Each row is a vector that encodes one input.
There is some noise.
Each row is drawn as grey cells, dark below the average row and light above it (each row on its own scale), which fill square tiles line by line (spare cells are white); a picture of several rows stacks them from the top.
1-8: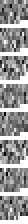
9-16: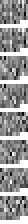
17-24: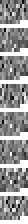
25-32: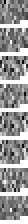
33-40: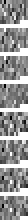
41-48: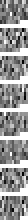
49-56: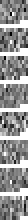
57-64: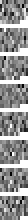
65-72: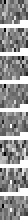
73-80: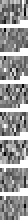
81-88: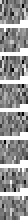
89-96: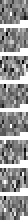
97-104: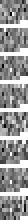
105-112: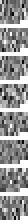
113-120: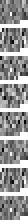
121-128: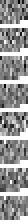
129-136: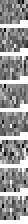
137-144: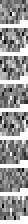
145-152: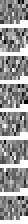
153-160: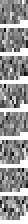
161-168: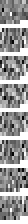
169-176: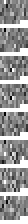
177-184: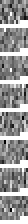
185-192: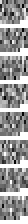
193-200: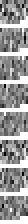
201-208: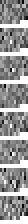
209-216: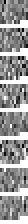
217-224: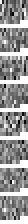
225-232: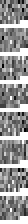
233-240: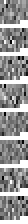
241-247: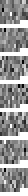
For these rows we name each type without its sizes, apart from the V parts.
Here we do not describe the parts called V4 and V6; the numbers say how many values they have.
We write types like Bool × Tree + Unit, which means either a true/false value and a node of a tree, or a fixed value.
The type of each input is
Bool × Bool × Bool × Bool × Label × V4 × V6 + Line.
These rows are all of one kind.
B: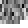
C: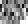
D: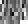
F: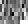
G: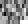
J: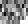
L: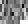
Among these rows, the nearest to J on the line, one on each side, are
C and G.
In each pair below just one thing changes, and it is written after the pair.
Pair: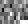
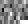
the label
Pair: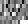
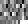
the value of V4
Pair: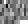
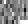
one of the four true/false values
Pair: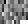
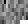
one of the four true/false values
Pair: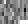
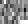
the value of V6
